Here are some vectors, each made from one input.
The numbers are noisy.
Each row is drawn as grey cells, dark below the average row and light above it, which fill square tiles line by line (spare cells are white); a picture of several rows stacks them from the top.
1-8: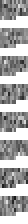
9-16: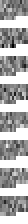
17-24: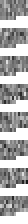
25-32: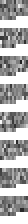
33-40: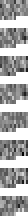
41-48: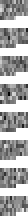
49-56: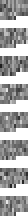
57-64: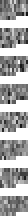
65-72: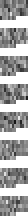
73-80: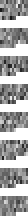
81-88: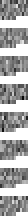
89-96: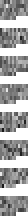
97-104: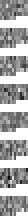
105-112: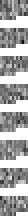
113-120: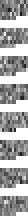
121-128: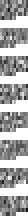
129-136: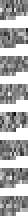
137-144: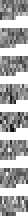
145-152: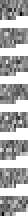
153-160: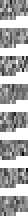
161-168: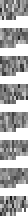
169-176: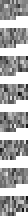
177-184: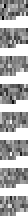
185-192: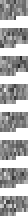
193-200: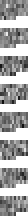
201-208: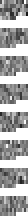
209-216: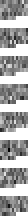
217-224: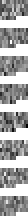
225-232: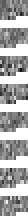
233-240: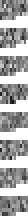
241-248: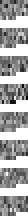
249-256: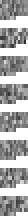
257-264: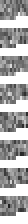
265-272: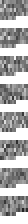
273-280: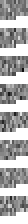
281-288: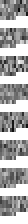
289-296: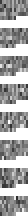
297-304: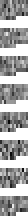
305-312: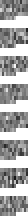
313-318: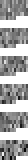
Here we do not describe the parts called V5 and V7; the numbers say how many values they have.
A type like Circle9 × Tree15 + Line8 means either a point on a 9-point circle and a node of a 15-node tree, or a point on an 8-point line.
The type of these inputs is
Label12 × Label12 + (Line8 + V7) × List2(V5).
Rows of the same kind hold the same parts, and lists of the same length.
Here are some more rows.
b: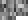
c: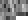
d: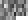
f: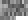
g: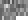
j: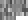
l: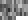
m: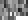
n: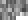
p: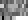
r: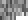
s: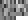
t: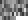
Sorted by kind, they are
b, l, s
c
d, f
g
j, n, r
m, t
p

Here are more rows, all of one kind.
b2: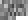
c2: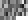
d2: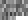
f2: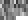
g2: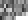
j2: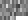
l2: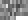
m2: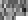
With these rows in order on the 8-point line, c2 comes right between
b2 and d2.
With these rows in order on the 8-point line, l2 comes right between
b2 and j2.
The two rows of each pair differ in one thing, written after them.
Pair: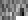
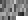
the value of V7
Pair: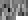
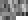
the value of V7
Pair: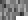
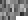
the value of V5 in item 1 of the list
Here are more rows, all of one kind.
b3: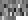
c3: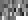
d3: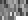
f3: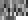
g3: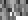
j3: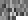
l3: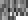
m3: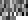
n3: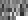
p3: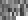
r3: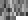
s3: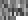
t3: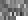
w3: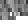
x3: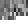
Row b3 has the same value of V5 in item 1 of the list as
g3, j3, p3 and t3.
